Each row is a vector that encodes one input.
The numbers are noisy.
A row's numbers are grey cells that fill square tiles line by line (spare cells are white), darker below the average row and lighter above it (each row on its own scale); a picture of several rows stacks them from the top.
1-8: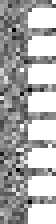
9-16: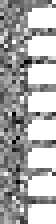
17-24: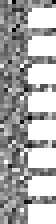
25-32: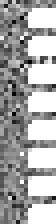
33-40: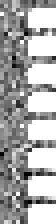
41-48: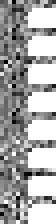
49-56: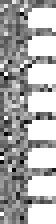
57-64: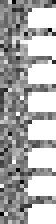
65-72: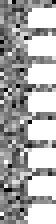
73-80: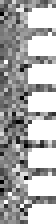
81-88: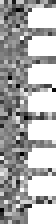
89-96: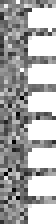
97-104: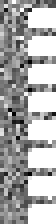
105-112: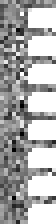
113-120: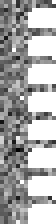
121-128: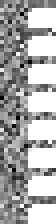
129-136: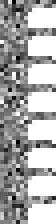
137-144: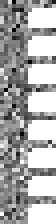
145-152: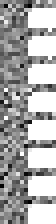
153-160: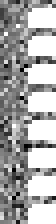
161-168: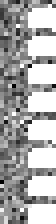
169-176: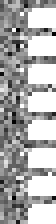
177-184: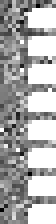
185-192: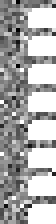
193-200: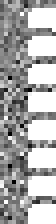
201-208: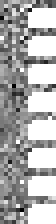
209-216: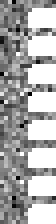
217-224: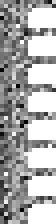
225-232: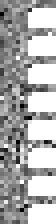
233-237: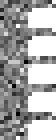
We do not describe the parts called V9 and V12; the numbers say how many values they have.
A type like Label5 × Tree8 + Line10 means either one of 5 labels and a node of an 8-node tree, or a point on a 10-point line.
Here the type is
(Bool × Bool × Bool × Bool + V9) × V12 + Line10.
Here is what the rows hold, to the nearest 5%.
About 15% of them hold a point on a 10-point line. The rest hold a value of V12, together with either four true/false values, or a value of V9.
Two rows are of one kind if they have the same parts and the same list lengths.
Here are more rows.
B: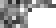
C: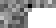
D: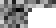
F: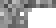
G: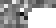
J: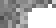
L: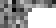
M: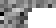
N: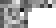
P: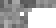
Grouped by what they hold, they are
B, G, J, M
C, F, N, P
D, L

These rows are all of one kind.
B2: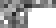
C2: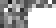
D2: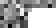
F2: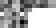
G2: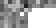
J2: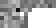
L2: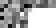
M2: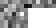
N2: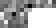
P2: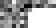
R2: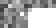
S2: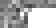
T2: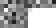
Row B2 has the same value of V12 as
M2, N2 and T2.
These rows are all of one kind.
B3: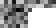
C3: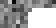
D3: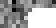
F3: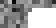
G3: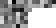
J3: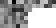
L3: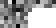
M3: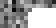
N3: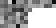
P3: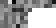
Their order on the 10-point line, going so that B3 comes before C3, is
B3, L3, J3, G3, N3, P3, C3, F3, D3, M3.
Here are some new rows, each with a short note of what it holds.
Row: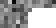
a point on a 10-point line
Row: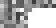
four true/false values and a value of V12
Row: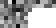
a point on a 10-point line
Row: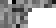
a point on a 10-point line
